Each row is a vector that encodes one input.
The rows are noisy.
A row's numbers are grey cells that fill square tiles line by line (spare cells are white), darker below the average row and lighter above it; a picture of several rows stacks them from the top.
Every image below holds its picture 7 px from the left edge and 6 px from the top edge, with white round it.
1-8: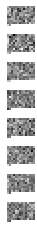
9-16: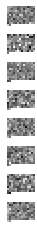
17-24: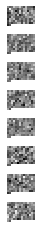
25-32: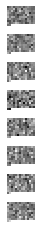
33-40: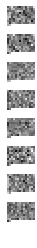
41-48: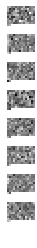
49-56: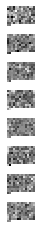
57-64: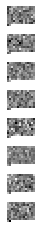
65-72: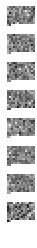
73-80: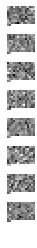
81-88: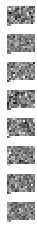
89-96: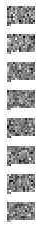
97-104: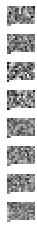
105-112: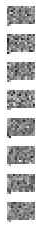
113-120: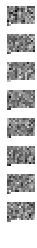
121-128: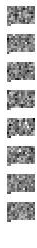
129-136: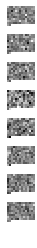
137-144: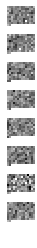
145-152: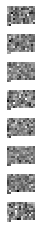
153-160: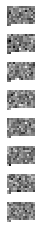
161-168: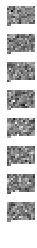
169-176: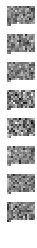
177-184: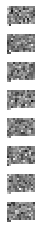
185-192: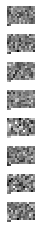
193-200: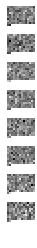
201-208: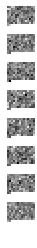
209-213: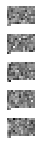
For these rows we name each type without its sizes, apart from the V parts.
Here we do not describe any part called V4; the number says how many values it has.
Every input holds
a point on a line and five true/false values, together with either two labels, or a value of V4.
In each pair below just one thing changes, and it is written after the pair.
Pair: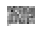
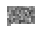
one of the five true/false values
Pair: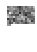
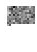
one of the five true/false values
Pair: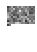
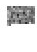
the value of V4
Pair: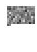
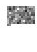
the value of V4
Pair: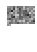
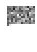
one of the five true/false values
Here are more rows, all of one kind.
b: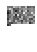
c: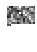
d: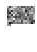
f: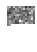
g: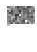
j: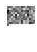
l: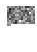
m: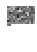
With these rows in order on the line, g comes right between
c and f.
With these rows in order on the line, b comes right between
d and j.
